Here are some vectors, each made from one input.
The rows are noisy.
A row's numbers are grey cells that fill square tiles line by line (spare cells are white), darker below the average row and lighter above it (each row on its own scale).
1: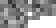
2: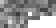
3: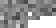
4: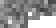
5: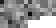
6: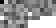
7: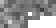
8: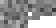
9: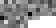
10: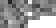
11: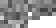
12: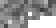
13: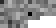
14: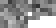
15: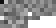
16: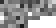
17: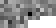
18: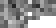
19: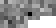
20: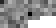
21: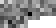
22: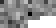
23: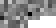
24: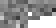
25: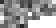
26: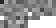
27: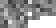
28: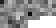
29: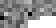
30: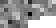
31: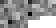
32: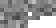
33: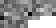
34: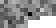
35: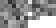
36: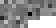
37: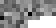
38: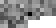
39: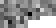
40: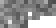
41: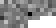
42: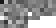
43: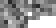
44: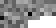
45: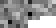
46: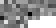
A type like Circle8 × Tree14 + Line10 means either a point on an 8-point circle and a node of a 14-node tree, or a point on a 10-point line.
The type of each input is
Bool × Line5.
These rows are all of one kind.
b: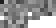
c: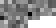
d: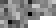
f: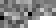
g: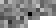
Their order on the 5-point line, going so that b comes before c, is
d, b, g, c, f.
